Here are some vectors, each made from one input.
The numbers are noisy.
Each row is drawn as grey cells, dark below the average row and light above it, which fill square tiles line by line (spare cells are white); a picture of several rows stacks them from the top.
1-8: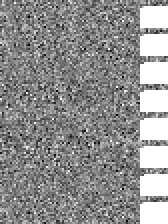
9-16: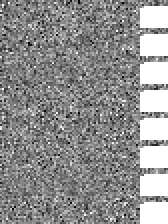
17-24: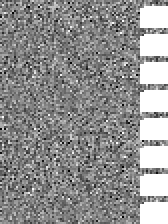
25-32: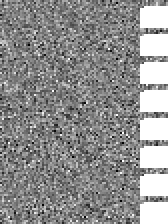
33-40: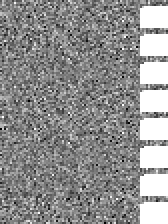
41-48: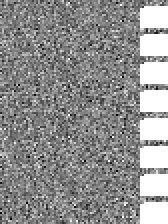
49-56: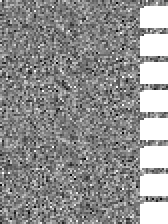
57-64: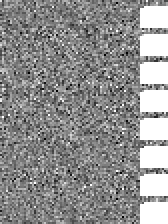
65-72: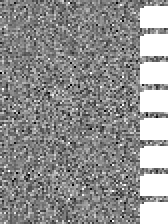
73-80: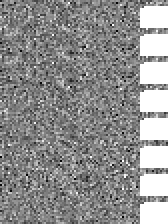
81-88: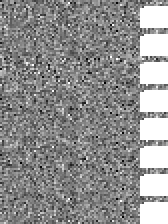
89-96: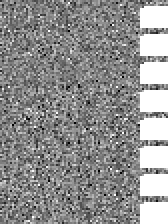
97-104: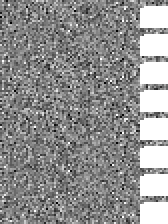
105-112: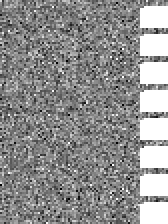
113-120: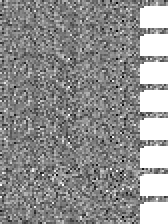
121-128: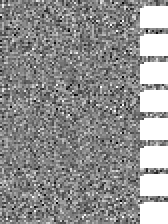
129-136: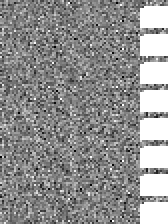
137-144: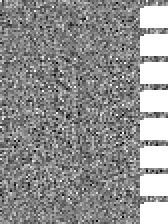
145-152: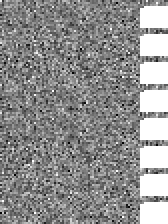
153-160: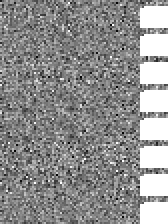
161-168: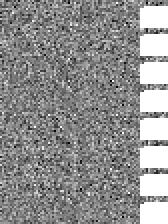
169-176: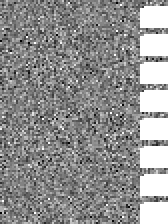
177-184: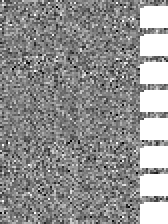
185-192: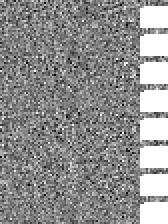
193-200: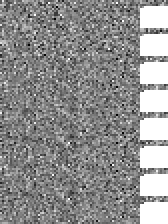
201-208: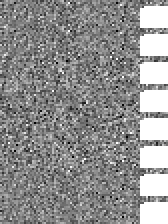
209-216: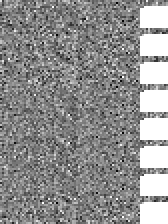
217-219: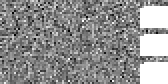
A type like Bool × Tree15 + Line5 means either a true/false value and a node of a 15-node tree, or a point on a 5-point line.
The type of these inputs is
Circle11 × Line10 + Line8.
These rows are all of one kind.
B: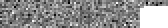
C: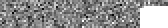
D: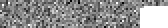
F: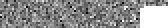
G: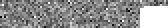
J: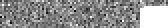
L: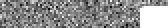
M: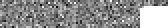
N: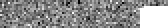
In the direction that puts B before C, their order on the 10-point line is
L, D, N, M, G, J, B, F, C.
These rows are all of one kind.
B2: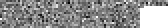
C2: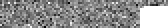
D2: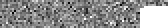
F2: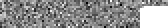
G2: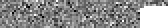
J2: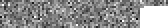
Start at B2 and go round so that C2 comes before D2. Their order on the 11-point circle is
B2, C2, J2, D2, G2, F2.
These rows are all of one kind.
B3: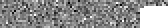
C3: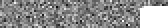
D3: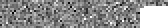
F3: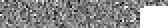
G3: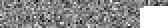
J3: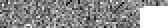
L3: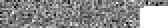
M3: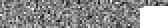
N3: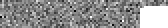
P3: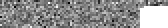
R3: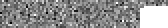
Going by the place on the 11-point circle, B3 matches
F3 and R3.
